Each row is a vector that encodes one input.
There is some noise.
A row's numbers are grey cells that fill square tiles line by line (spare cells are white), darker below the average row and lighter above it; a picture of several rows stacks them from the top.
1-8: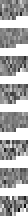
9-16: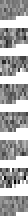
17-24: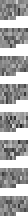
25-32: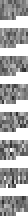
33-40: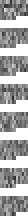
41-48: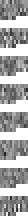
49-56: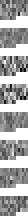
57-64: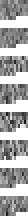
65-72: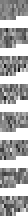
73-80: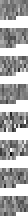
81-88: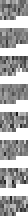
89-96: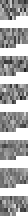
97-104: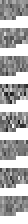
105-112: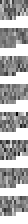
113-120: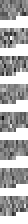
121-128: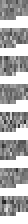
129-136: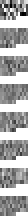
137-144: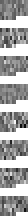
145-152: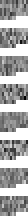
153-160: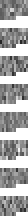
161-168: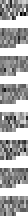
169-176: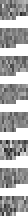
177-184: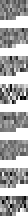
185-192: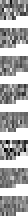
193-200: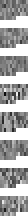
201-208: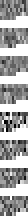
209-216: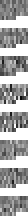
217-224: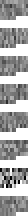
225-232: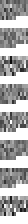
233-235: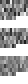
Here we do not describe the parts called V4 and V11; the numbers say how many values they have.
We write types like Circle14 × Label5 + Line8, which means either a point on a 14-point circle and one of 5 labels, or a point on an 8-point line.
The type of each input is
(Label8 × V11 + V4) × Tree8.
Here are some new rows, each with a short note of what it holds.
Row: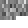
a node of an 8-node tree and a value of V4
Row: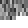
one of 8 labels, a node of an 8-node tree and a value of V11
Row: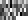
a node of an 8-node tree and a value of V4
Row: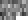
a node of an 8-node tree and a value of V4
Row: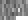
one of 8 labels, a node of an 8-node tree and a value of V11
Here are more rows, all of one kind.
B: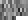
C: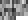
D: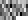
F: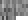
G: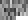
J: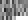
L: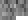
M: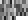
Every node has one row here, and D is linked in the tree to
B and M.
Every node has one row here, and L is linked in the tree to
G.
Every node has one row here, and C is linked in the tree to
G.
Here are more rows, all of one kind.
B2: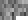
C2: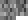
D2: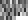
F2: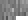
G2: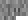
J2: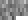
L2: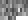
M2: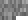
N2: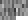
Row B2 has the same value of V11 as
D2 and G2.
